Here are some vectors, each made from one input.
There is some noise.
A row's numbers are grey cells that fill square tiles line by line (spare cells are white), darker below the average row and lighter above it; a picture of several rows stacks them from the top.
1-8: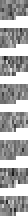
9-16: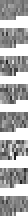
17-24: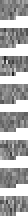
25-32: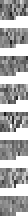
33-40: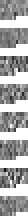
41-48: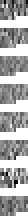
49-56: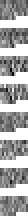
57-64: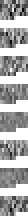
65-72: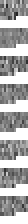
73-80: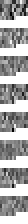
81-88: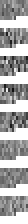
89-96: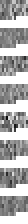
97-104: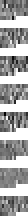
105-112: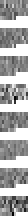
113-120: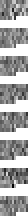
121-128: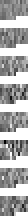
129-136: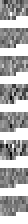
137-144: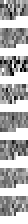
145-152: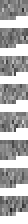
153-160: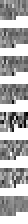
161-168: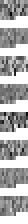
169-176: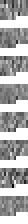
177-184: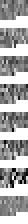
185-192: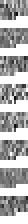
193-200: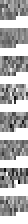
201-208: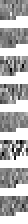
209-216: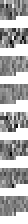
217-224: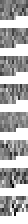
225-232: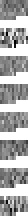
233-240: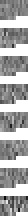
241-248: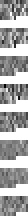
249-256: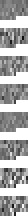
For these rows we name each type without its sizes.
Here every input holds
a list of items, each a point on a line and a true/false value.
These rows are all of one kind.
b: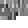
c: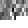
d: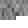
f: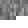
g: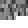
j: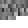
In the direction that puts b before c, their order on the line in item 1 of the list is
f, b, d, g, j, c.
